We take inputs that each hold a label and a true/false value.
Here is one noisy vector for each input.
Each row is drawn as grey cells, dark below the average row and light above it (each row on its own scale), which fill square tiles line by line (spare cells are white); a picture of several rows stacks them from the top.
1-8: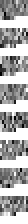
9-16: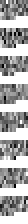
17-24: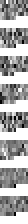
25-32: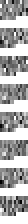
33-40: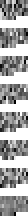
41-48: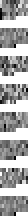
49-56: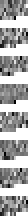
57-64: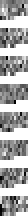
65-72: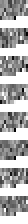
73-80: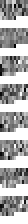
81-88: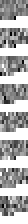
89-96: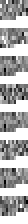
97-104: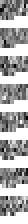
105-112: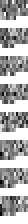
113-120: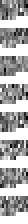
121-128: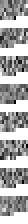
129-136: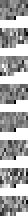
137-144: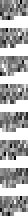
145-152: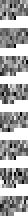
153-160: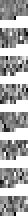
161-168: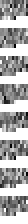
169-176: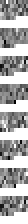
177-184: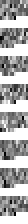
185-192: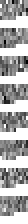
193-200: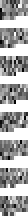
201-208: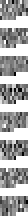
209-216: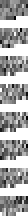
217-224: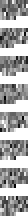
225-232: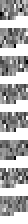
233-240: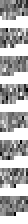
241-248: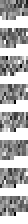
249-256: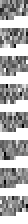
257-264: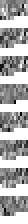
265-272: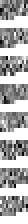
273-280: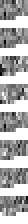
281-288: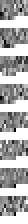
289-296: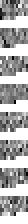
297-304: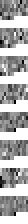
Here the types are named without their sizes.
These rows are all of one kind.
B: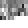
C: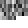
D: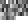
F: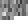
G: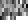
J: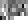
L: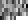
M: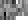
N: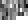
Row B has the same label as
F and J.
